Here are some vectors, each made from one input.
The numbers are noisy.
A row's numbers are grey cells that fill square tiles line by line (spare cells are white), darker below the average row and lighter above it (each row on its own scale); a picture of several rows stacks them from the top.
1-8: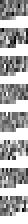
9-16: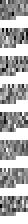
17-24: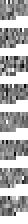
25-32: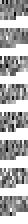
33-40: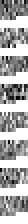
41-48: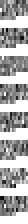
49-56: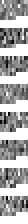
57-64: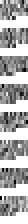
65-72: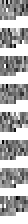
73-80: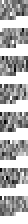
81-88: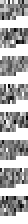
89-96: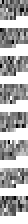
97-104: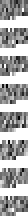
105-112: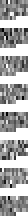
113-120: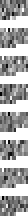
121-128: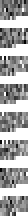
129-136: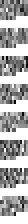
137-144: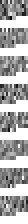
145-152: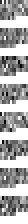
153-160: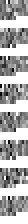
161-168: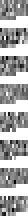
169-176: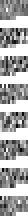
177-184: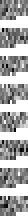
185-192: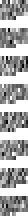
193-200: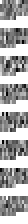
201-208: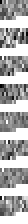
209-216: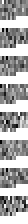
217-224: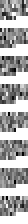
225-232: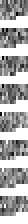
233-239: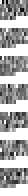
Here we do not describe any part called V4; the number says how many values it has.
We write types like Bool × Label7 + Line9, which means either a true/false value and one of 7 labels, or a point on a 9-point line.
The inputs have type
(Circle10 + V4) × V4 + Label6.
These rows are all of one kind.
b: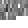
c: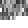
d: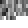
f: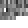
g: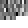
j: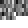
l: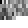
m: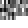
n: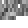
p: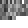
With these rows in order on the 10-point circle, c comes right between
d and f.
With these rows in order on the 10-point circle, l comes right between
b and d.
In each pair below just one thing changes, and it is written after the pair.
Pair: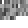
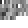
the place on the 10-point circle
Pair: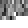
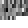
the value of V4
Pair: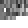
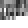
the value of V4
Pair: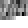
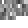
the place on the 10-point circle
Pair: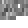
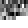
the place on the 10-point circle
